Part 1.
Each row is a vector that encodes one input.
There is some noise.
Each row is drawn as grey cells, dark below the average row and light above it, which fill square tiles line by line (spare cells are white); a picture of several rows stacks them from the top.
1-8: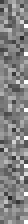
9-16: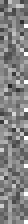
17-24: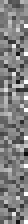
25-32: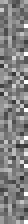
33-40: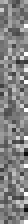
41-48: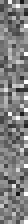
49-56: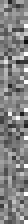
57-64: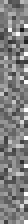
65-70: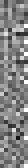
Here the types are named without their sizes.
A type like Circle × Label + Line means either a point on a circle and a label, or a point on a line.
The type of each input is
Line × Line.
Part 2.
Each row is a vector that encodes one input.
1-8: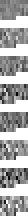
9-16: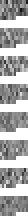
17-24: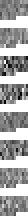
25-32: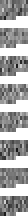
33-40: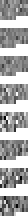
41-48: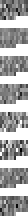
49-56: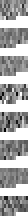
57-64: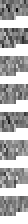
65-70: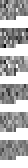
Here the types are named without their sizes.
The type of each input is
Line.
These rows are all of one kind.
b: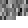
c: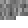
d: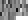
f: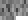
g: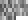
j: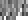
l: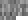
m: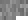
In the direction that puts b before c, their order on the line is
f, g, m, d, b, j, l, c.
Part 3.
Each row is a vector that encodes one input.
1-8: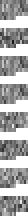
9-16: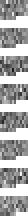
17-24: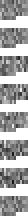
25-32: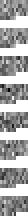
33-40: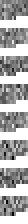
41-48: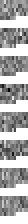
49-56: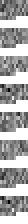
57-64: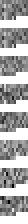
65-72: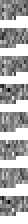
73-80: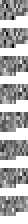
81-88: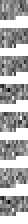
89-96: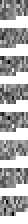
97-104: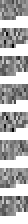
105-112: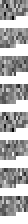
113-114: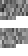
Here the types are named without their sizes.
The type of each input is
Tree.
